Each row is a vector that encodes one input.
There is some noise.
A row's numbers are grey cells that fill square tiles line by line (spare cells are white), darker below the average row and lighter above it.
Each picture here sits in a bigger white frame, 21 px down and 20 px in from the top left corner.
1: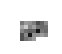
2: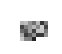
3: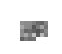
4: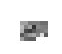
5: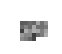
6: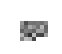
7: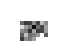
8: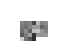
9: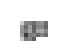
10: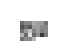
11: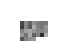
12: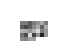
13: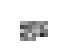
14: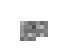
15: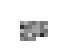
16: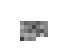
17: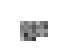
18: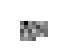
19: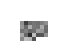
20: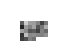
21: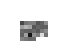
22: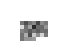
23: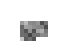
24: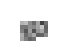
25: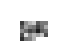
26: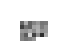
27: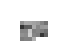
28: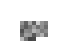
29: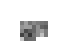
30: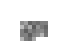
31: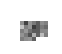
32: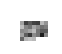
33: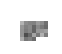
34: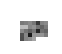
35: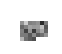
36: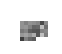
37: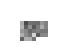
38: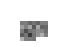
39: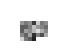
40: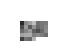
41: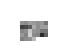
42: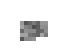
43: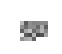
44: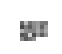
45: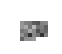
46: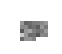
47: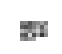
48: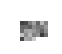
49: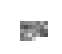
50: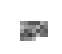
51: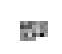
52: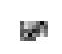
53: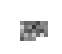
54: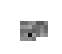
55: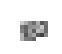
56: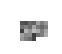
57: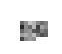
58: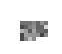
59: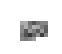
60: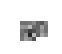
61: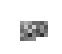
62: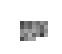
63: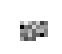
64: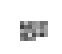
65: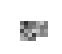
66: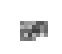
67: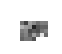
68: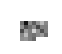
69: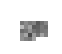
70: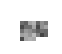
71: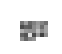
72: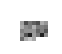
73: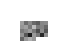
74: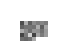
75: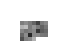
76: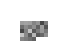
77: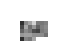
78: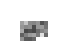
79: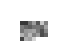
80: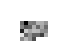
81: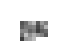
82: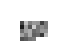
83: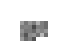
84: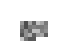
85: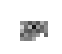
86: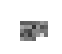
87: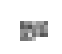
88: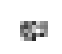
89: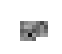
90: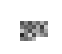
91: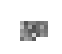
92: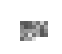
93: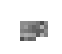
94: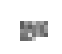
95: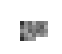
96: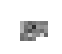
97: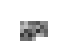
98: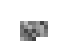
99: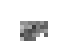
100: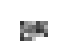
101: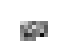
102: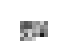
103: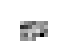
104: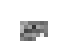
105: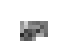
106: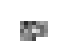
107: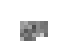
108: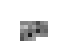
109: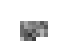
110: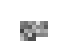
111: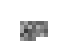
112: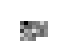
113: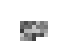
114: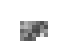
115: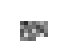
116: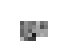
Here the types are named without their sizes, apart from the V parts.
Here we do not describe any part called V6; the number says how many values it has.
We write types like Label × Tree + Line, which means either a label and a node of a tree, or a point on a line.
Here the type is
(Bool × Bool × Bool + List(V6)) × Line.
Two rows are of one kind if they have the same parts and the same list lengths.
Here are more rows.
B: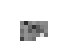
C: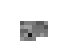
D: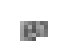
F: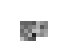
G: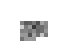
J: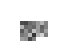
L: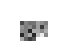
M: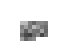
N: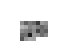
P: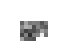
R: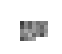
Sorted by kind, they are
B, C, G, P
D
F, J, L, R
M, N

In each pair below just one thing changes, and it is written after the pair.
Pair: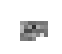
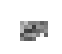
the place on the line
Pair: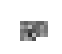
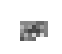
the value of V6 in item 1 of the list
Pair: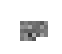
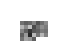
the place on the line
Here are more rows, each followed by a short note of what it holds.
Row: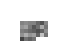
a point on a line, together with a list of one item
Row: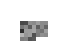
a point on a line and three true/false values
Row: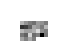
a point on a line and three true/false values
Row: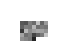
a point on a line and three true/false values
